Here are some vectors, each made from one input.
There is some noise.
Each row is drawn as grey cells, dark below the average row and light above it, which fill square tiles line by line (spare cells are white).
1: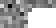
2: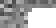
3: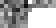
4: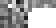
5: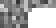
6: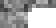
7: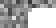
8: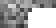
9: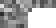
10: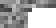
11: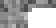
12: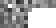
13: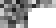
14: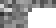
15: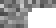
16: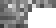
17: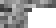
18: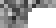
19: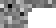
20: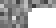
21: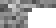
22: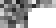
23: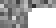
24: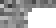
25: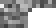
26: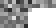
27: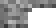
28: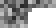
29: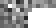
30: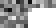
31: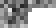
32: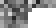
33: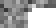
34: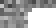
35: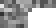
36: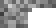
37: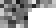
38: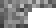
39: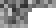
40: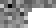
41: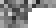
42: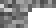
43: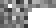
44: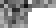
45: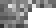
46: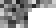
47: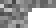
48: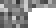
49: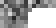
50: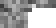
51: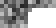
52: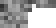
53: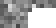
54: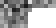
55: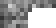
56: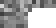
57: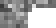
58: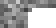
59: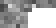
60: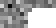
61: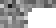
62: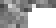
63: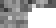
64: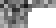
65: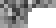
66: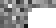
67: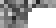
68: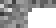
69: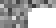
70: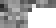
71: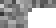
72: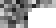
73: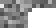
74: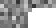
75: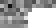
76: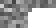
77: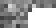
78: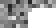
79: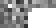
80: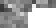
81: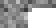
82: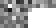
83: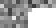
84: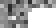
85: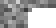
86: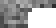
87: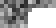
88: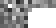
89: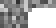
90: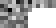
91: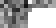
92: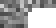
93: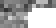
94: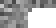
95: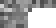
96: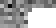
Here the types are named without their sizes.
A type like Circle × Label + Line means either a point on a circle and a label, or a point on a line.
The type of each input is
List(Line) × (Tree + Unit).
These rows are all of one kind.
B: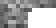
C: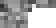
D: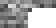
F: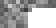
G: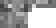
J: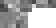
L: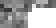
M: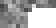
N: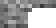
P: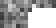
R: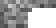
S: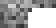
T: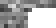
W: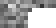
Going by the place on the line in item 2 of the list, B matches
F, G, L and R.
